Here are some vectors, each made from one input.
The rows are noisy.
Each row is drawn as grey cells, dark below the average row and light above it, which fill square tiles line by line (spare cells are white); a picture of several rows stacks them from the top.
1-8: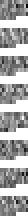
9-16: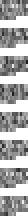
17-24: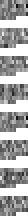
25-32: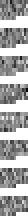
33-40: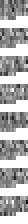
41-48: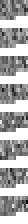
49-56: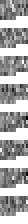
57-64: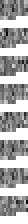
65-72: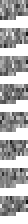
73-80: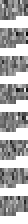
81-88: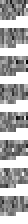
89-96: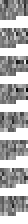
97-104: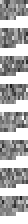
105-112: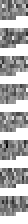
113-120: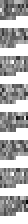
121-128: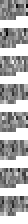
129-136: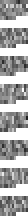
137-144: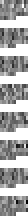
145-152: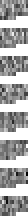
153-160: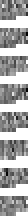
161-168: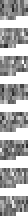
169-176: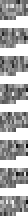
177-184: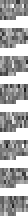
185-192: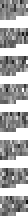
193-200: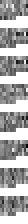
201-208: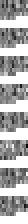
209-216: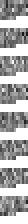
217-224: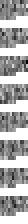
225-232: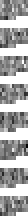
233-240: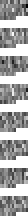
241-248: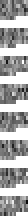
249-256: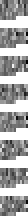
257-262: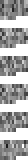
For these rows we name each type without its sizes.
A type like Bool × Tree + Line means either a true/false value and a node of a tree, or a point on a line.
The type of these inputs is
(Bool × Bool × Bool + Unit) × Line.
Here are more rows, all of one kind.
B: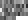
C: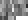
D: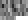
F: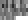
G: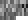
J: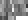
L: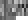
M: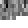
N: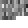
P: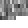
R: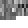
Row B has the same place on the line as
G, L, P and R.
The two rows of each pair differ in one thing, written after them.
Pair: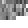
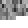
the place on the line
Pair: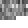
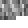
the place on the line
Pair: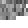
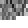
one of the three true/false values
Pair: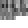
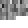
one of the three true/false values
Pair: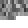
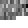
the place on the line
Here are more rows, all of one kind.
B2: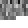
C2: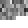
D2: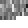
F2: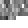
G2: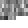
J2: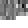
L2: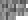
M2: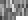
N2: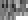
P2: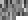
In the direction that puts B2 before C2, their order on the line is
M2, D2, G2, F2, P2, B2, J2, L2, N2, C2.
